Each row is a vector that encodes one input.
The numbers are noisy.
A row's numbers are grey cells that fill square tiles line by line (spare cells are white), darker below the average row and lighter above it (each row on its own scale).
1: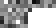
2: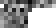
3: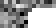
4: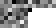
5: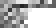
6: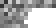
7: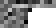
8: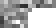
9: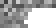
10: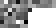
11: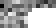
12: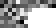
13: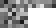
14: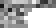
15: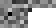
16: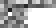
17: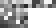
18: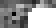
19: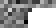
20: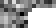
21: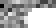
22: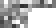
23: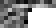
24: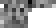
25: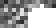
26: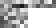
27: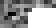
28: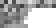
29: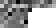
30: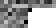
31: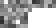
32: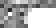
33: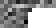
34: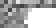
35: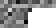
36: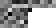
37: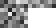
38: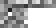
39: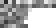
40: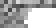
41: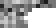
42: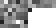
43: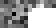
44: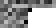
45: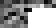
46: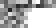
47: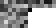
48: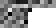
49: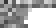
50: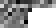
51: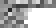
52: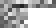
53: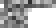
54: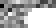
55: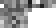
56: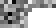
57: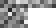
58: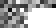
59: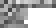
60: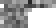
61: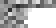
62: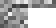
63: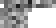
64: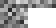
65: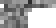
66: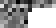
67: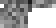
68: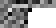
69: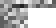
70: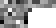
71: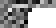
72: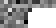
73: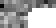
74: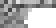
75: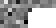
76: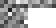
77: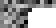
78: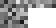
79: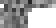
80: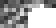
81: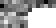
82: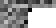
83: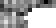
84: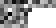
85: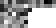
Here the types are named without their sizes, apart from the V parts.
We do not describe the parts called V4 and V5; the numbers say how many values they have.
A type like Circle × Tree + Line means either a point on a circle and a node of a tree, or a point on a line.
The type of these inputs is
Bool × Line × Line × V4 × V5.
